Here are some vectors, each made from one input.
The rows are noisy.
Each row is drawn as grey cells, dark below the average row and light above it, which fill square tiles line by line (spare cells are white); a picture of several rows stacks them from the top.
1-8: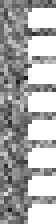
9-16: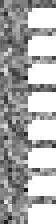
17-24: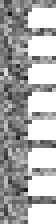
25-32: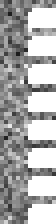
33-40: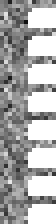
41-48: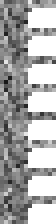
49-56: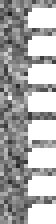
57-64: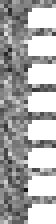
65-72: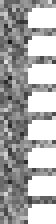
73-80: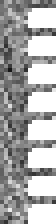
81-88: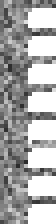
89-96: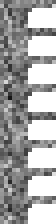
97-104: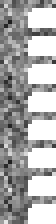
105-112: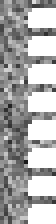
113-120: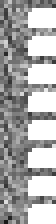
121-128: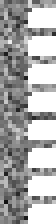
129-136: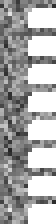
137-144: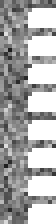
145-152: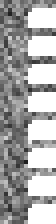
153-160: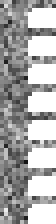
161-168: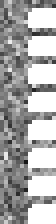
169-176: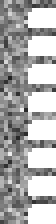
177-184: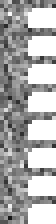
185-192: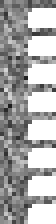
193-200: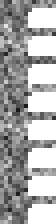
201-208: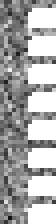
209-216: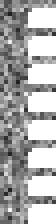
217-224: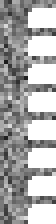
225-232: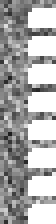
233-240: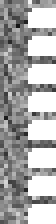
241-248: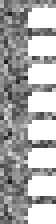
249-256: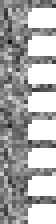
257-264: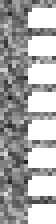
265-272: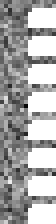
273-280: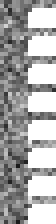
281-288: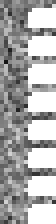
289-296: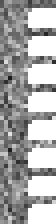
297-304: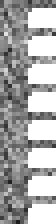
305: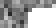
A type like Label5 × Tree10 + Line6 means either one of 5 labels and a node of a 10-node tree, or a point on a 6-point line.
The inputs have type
Bool × (Label6 + Line10).
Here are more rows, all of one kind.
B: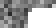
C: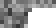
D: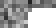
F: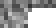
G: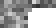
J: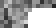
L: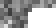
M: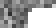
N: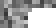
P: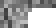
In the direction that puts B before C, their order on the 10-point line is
G, M, B, F, L, D, P, J, C, N.
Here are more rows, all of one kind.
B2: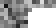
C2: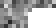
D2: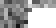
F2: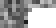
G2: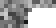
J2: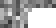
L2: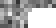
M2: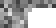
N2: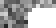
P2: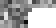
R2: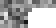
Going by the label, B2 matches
J2 and L2.
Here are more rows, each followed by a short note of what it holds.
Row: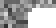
one of 6 labels and a true/false value
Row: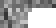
a point on a 10-point line and a true/false value
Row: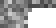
a point on a 10-point line and a true/false value
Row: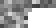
a point on a 10-point line and a true/false value
